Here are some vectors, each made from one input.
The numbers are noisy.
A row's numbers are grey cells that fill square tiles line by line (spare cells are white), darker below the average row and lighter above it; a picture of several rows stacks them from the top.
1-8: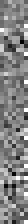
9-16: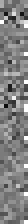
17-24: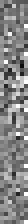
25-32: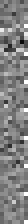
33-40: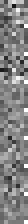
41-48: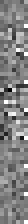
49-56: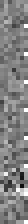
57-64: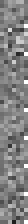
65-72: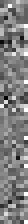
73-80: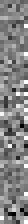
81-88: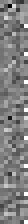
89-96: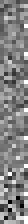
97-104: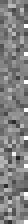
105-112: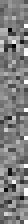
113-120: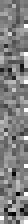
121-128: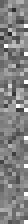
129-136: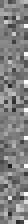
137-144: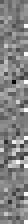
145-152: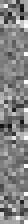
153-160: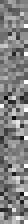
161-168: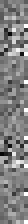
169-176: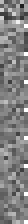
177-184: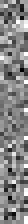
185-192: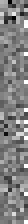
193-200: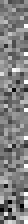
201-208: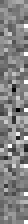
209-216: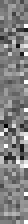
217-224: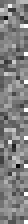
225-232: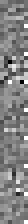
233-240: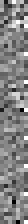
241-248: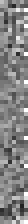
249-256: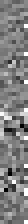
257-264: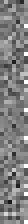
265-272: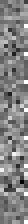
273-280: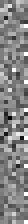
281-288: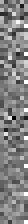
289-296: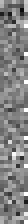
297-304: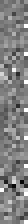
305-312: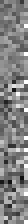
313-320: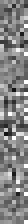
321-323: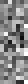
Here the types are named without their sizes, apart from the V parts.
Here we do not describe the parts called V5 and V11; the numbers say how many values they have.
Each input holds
either a point on a circle, or a node of each of two trees and a value of V11, or a true/false value and a value of V5.
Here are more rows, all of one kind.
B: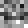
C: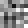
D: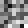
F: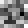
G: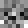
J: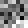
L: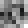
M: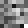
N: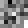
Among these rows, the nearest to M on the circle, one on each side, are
C and D.
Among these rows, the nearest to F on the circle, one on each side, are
G and L.
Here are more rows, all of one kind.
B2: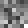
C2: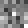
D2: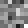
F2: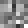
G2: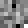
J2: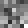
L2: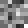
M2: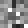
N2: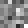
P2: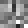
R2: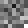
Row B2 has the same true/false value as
C2, J2 and R2.
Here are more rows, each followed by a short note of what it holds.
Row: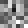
a true/false value and a value of V5
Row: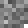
a node of each of two trees and a value of V11
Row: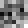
a point on a circle
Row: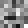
a true/false value and a value of V5
